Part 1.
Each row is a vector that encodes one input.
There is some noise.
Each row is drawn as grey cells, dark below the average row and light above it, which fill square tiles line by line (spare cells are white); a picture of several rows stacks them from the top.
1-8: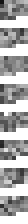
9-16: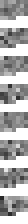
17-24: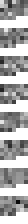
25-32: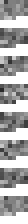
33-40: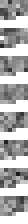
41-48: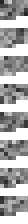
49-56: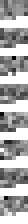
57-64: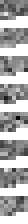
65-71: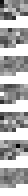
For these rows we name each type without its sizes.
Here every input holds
a label.
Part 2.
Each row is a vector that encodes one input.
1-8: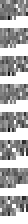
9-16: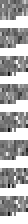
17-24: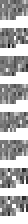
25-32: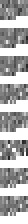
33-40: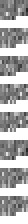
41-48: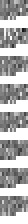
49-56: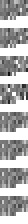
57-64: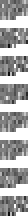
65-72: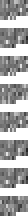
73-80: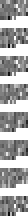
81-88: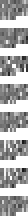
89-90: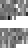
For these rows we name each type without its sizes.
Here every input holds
a label.
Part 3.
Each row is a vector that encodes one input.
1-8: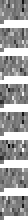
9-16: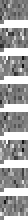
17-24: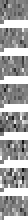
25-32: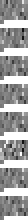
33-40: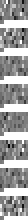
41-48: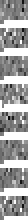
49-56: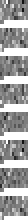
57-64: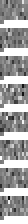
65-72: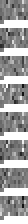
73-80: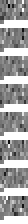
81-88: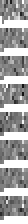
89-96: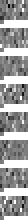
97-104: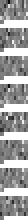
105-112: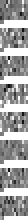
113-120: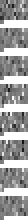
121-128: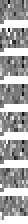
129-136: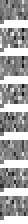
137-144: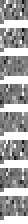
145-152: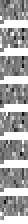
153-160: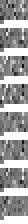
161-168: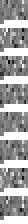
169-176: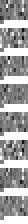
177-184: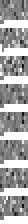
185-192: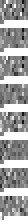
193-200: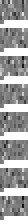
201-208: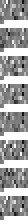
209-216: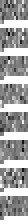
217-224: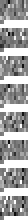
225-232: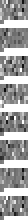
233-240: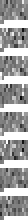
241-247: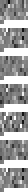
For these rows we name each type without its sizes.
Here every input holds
a point on a line.
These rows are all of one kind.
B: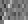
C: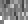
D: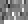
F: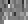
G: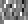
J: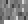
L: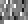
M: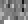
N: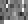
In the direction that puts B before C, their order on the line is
D, N, J, B, F, C, M, L, G.
